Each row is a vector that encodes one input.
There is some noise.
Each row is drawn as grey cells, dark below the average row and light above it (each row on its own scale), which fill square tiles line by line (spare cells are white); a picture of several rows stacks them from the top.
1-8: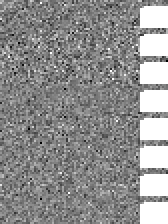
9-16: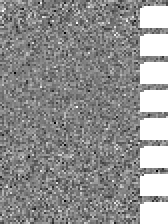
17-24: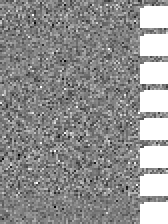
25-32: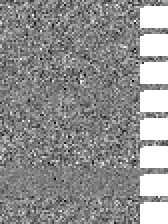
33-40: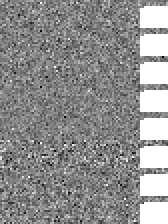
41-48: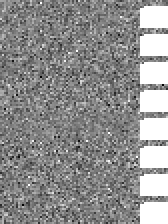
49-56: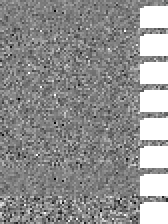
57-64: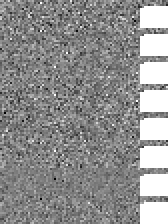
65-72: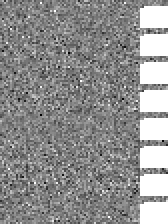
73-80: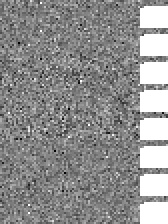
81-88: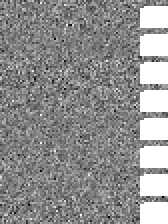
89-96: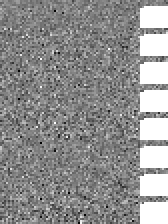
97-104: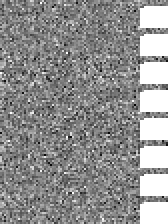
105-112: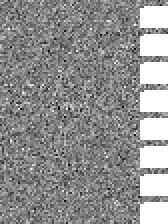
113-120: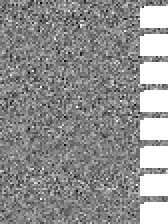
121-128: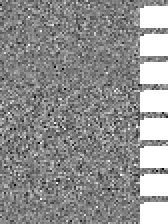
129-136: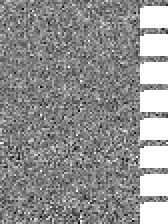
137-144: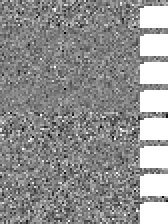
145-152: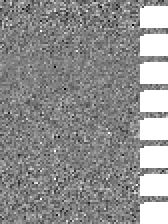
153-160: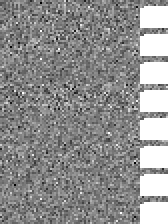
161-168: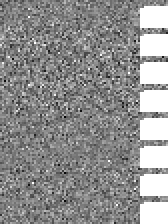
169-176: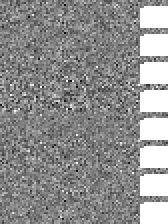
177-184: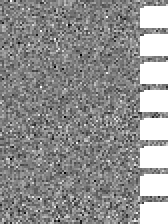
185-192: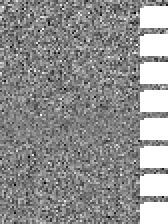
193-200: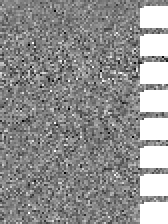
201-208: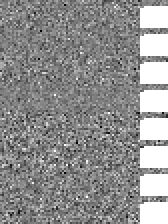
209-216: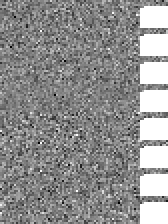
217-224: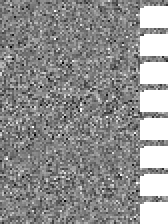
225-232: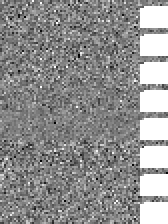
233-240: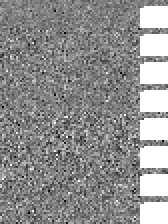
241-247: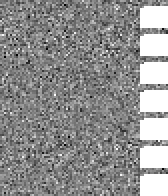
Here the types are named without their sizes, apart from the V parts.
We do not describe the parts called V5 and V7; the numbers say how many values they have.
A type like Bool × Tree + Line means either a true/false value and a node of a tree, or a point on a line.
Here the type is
(Label × Label + Unit) × Line + V5 × V7.
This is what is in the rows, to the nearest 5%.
About 80% of them hold a point on a line, together with either a fixed value, or two labels. The rest hold a value of V5 and a value of V7.
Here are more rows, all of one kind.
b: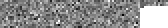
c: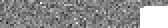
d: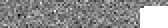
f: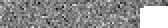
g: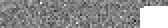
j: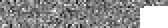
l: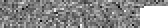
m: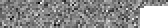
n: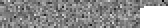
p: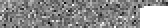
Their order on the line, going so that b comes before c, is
d, b, m, j, c, g, p, f, n, l.
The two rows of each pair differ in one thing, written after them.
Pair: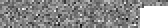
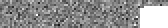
one of the two labels
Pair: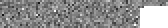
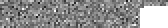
one of the two labels
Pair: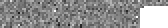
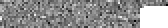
the place on the line
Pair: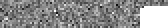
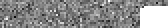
one of the two labels
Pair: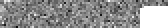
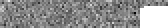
one of the two labels
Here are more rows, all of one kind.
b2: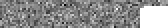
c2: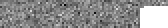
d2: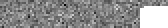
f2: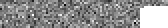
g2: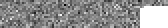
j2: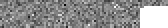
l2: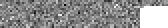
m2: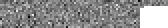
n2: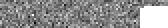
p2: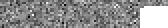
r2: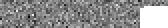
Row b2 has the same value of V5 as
c2 and d2.
